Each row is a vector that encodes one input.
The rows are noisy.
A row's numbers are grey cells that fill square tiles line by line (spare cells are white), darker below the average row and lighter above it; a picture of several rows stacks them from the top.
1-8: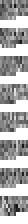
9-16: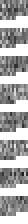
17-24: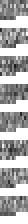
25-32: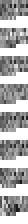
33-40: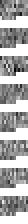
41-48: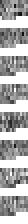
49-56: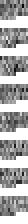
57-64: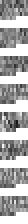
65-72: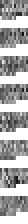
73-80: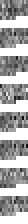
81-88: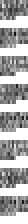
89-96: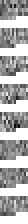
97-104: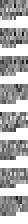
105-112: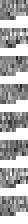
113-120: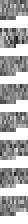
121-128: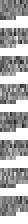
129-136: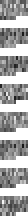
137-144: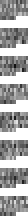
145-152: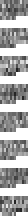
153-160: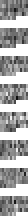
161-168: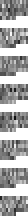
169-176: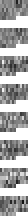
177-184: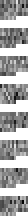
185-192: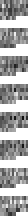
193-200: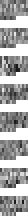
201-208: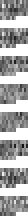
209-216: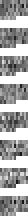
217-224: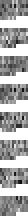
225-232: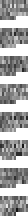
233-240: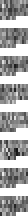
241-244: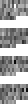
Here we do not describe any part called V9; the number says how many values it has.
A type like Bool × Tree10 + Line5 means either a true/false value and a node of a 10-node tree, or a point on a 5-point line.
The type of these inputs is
(Bool × Bool × Bool × Bool × Line6 × V9 + Line5) × Tree7.
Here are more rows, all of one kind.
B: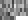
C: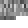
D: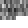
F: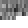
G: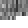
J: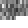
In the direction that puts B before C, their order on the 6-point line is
B, D, F, G, J, C.
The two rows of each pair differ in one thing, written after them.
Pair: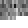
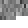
the node of the tree
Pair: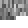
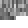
one of the four true/false values
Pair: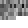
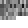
the value of V9
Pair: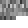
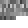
the place on the 6-point line
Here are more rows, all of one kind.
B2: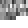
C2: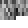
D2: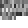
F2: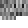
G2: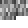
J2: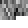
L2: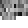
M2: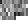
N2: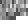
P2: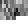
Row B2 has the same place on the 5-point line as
C2, F2 and G2.
